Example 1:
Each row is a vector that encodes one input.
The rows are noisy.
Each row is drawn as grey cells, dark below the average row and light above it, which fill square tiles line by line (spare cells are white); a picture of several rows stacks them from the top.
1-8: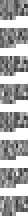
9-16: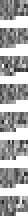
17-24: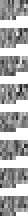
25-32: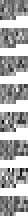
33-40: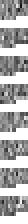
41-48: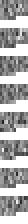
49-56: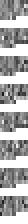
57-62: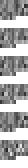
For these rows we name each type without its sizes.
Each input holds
three true/false values.
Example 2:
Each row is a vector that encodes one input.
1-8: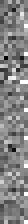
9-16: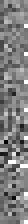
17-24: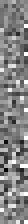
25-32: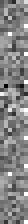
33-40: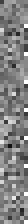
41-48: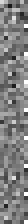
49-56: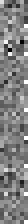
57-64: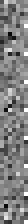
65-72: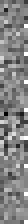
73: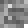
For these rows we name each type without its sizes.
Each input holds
either a fixed value, or a node of a tree.
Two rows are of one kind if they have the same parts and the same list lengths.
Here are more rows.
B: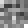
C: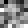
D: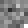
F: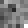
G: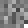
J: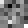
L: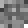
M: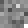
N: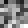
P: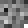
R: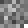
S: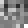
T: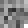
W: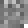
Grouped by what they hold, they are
B, D, F, G, J, L, M, P, R, S, T, W
C, N

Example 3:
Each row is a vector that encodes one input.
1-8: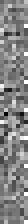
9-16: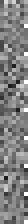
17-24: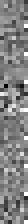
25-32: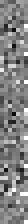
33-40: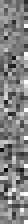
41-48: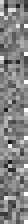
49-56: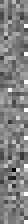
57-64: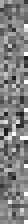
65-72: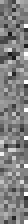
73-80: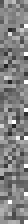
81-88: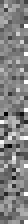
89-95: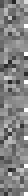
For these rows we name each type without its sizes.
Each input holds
either a fixed value, or a node of a tree.
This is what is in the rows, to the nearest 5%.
About 5% of them hold a fixed value. The rest hold a node of a tree.
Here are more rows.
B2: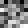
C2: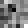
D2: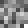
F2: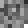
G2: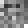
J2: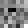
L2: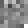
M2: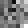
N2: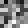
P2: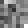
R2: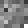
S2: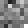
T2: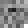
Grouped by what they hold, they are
B2, N2
C2, D2, F2, G2, J2, L2, M2, P2, R2, S2, T2

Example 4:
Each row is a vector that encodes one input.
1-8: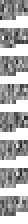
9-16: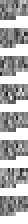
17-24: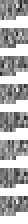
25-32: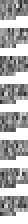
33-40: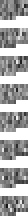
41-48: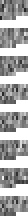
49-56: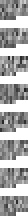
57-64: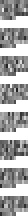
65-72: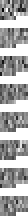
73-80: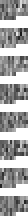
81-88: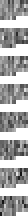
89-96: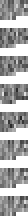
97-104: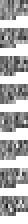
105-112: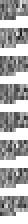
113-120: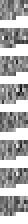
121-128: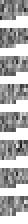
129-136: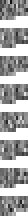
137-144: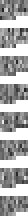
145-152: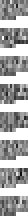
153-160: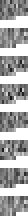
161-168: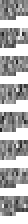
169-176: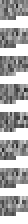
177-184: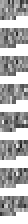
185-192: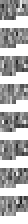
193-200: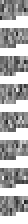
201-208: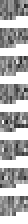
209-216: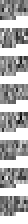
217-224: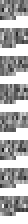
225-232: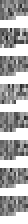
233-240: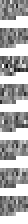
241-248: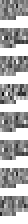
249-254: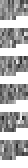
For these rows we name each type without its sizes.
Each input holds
three true/false values.
